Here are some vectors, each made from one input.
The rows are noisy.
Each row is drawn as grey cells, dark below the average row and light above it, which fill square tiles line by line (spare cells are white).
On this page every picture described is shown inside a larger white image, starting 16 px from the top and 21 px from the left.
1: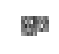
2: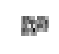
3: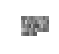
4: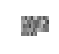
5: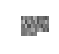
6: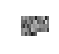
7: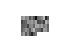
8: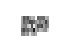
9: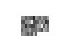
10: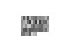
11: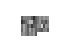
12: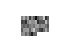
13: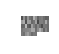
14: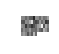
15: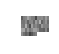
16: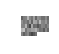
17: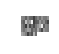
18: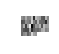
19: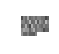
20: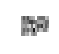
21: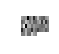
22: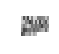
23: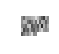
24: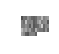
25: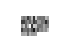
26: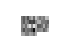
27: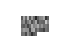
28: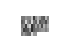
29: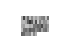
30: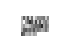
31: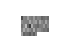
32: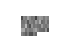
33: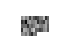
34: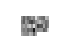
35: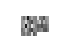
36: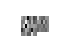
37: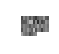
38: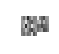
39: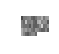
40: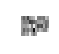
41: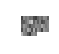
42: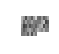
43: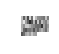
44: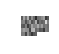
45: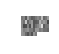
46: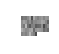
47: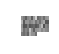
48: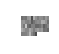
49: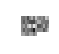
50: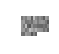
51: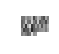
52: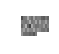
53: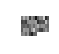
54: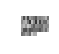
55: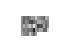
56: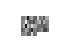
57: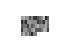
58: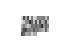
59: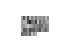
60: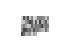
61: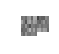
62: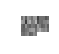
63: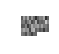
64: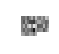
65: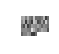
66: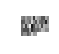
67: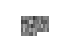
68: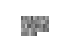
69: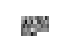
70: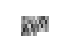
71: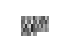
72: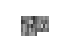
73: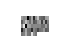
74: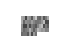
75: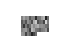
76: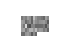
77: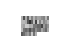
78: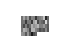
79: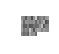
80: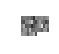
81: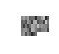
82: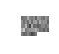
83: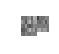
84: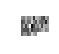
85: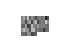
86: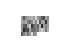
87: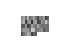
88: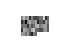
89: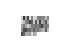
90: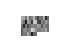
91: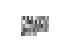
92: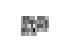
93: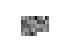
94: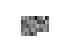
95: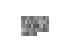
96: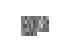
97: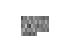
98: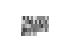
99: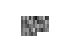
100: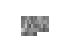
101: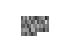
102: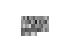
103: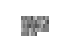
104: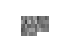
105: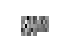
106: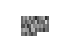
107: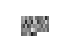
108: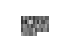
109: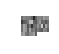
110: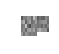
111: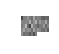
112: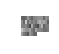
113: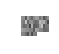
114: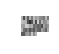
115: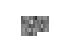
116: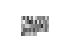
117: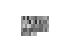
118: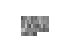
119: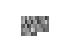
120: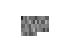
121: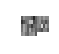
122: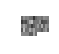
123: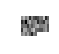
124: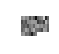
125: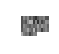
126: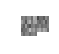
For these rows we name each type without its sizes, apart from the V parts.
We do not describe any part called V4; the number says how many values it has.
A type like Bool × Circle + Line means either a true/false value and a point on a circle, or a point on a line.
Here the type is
Line × (Line + V4).
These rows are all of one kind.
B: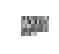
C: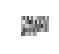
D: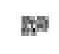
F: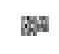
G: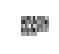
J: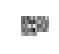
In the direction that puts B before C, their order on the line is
G, B, J, F, C, D.
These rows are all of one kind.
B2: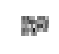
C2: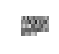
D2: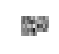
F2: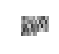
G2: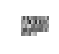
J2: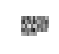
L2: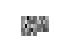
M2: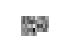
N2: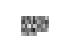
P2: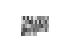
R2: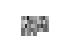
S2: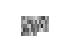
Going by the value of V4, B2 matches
D2, J2, M2 and N2.
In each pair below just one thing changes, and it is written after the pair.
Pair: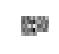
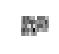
the place on the line
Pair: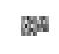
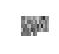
the value of V4
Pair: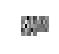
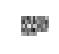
the value of V4
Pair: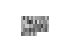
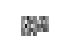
the value of V4
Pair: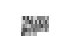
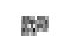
the value of V4
